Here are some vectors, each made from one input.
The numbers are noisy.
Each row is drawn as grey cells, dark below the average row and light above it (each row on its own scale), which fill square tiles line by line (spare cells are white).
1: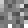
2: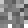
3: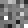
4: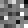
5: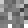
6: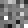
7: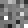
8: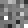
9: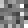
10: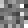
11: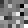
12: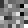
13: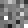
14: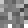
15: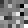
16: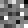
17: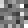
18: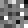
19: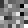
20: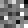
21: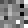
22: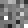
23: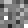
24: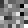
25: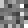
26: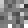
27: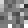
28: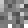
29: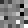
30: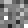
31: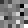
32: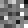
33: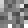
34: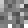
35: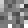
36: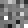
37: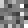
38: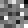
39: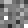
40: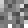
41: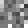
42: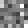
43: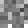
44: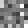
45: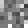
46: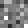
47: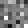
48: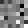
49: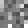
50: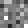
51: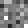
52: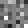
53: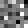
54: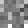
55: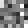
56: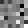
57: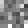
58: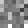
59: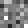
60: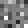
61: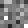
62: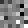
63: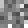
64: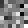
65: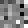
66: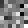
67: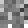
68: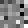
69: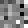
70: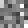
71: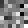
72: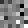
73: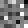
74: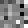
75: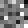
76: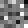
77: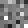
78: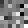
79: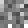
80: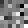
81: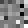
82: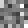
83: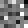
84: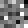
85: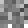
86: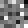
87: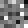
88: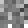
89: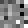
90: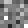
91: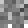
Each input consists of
a point on a 6-point line and a true/false value.
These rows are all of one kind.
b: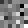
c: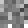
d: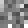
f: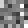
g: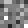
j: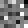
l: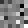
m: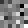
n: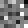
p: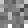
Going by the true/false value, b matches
l and m.
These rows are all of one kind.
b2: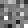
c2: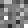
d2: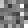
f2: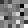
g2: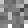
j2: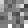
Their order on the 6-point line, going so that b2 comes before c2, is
g2, j2, d2, f2, b2, c2.
